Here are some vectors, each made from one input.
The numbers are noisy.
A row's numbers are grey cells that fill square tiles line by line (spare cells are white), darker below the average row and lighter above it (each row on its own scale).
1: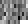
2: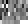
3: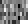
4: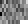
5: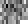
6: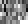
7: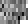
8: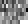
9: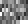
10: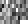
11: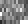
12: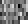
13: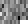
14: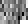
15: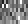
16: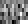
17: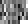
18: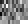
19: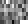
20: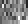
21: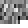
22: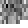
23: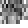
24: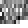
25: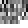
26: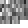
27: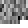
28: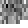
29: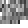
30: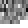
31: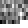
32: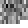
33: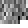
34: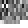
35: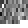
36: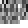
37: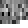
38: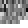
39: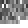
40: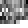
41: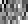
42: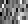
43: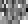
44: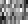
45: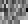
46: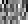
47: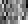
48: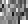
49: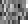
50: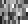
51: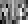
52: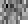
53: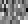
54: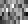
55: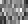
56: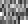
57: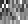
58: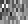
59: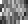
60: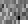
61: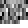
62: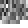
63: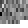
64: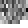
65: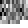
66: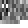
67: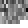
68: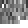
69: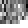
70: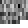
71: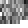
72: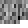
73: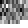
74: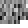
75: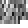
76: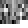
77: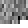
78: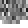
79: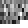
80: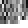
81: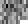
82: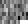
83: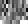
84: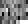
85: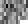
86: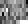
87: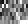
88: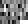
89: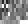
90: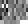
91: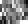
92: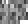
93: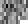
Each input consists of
a list of up to two points on a 5-point line.
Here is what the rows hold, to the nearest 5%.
All of them are lists of up to two points on a 5-point line: about 10% are empty, 40% hold one and 50% two.
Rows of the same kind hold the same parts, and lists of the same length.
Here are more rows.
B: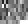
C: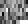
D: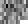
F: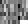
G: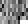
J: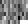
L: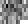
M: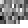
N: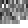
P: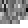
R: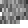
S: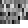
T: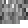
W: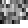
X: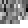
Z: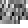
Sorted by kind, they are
B, N, P, X
C, F, G, J, M, R, S, T, W, Z
D, L

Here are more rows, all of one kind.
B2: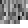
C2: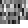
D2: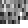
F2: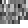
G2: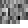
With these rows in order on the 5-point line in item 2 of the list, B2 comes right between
C2 and G2.
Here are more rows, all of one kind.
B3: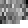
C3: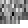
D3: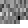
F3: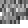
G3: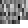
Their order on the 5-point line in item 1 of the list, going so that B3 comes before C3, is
G3, B3, C3, D3, F3.
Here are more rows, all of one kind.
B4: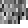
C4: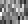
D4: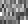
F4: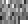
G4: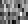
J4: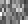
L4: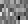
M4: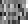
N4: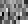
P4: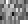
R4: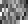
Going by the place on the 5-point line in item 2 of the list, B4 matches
D4, G4 and M4.
